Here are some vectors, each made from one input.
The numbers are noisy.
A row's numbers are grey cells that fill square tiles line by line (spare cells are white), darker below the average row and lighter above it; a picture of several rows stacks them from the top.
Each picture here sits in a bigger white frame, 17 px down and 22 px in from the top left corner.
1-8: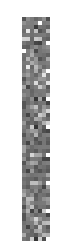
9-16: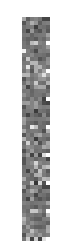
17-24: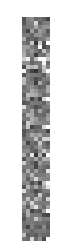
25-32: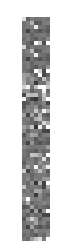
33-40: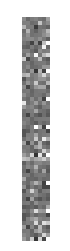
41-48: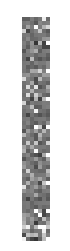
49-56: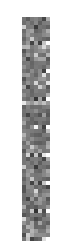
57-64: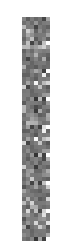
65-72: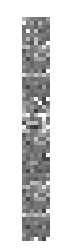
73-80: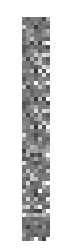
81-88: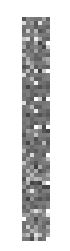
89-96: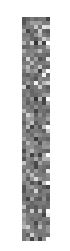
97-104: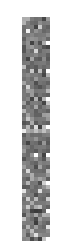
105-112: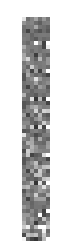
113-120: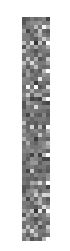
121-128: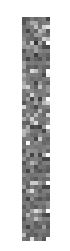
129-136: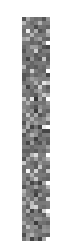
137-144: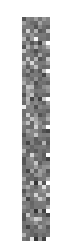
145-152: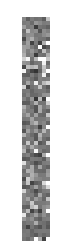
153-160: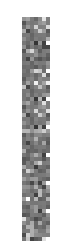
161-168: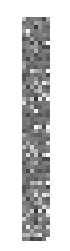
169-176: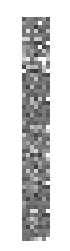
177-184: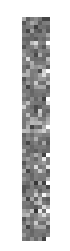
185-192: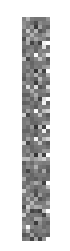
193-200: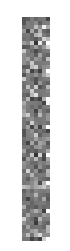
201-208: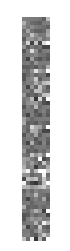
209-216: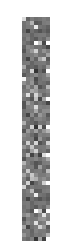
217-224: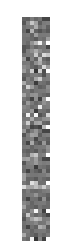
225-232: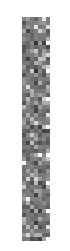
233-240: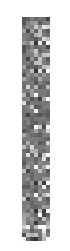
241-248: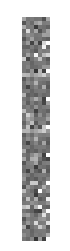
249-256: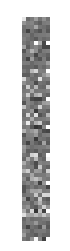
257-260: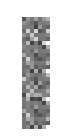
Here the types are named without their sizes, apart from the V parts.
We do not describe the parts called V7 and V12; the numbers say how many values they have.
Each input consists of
either a value of V7 and a value of V12, or a list of points on a line.
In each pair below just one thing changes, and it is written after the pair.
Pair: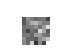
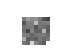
the place on the line in item 1 of the list
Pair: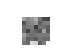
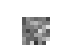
the place on the line in item 1 of the list
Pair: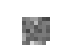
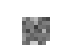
the place on the line in item 2 of the list
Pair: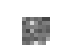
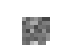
the place on the line in item 1 of the list
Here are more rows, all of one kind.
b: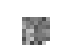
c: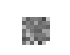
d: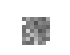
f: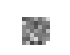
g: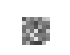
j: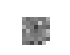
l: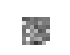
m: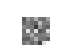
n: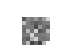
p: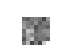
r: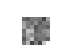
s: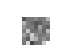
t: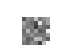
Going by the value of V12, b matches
l, p and r.
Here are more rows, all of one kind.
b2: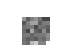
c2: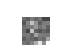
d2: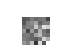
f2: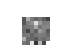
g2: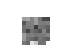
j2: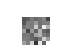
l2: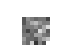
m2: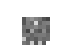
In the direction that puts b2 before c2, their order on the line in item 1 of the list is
j2, d2, l2, f2, m2, g2, b2, c2.
